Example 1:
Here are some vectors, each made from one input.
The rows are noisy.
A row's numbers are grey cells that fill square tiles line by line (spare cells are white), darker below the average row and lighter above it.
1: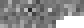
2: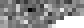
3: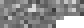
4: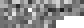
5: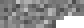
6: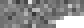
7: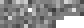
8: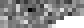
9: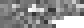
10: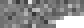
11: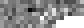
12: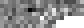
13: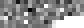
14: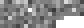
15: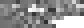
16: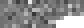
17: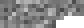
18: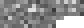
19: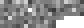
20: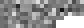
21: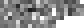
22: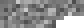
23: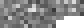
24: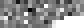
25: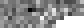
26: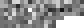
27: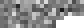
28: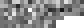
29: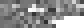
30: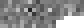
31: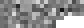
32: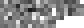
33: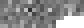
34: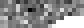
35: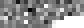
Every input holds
a point on a 3-point line and a point on a 4-point line.
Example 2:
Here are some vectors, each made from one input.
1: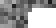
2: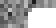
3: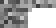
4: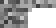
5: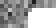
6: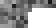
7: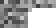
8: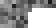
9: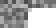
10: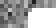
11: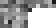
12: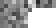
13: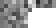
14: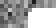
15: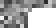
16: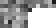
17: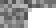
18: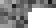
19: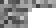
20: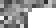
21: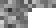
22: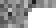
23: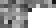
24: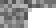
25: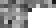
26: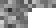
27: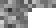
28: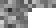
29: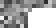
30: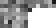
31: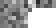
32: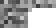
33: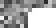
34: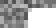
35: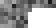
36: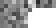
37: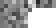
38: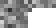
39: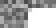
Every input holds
one of 8 labels.
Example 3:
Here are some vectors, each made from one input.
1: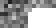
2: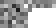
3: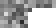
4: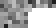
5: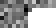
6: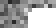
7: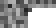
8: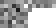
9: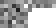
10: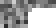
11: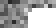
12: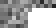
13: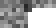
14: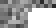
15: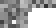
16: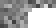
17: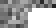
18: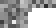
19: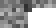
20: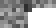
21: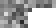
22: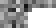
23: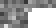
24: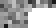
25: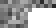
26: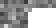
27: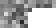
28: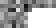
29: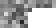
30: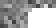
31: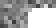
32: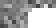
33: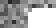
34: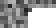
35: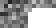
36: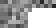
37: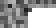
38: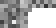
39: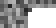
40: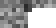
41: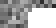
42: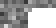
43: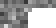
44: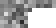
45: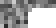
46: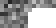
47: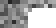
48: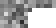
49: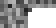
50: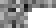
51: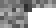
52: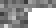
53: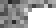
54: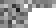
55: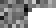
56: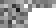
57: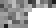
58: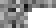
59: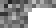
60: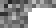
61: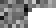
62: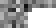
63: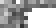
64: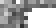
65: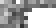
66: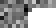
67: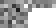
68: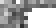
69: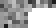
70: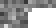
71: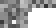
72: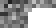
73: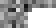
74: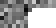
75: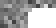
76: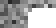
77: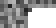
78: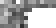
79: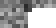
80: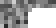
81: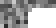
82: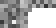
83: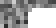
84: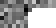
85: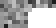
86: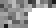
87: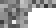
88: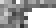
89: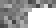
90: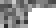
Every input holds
a point on a 15-point circle.
